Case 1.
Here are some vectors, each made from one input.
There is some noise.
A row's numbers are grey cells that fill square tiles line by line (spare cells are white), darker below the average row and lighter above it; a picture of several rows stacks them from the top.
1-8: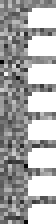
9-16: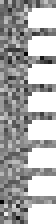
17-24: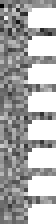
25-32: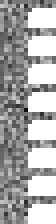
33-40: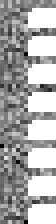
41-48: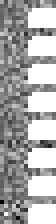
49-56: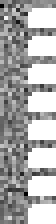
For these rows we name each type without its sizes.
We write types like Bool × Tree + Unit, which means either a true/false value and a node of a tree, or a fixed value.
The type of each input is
Circle.
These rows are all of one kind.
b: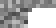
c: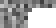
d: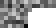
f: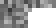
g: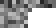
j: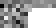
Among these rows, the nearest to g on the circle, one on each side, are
c and d.
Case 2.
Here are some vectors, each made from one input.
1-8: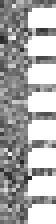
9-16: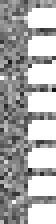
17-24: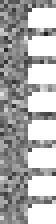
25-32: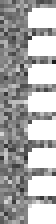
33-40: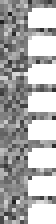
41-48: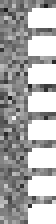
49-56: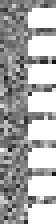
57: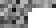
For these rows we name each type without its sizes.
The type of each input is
Tree.
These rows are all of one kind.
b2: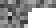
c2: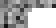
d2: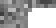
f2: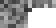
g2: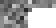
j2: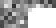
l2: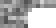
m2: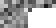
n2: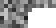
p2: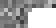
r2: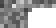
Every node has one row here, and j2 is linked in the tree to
d2.
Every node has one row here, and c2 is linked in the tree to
p2.
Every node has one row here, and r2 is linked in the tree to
d2 and g2.
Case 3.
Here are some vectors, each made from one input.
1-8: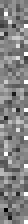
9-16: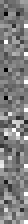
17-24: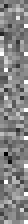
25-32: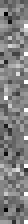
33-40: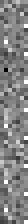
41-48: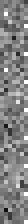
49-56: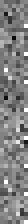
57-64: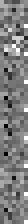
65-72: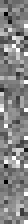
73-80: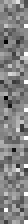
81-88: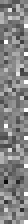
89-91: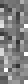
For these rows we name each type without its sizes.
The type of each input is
Circle + Unit.
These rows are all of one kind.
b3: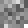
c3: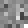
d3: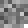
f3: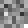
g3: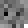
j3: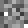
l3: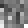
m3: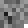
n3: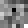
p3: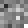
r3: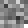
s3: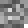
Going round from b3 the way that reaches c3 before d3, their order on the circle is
b3, r3, j3, f3, c3, p3, s3, n3, m3, g3, l3, d3.
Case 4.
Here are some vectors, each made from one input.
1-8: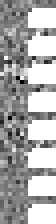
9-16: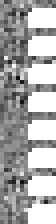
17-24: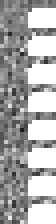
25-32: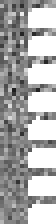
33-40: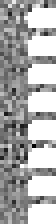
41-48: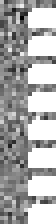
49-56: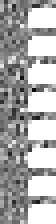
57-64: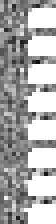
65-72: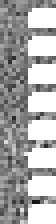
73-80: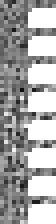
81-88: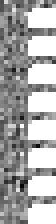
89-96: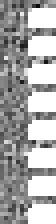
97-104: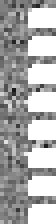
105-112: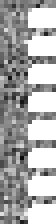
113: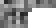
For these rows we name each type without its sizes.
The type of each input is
Tree.
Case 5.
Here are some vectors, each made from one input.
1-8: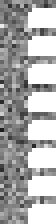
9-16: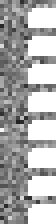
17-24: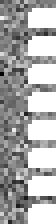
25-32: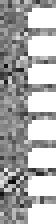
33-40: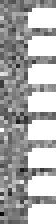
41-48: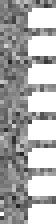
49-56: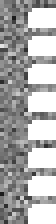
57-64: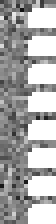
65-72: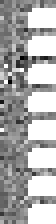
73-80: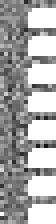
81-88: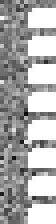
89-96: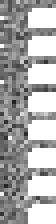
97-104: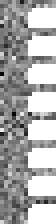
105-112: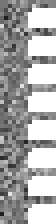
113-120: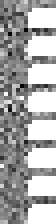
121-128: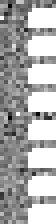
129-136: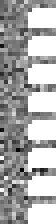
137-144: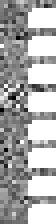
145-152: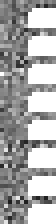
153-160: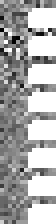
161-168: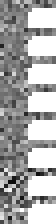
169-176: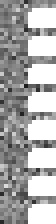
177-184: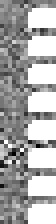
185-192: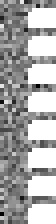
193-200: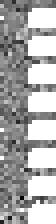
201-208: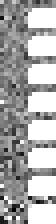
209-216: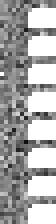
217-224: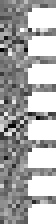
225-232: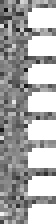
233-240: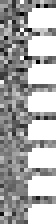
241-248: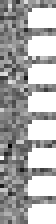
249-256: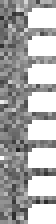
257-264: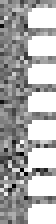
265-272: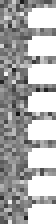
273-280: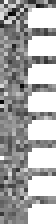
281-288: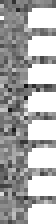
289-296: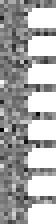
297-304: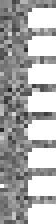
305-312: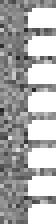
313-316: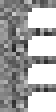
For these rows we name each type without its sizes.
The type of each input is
Bool × Bool × Bool × Bool + Unit.
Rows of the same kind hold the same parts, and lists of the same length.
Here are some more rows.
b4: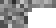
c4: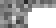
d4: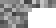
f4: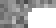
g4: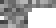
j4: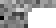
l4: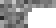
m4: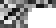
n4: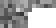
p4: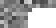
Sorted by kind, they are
b4, c4, d4, f4, g4, j4, l4, n4, p4
m4

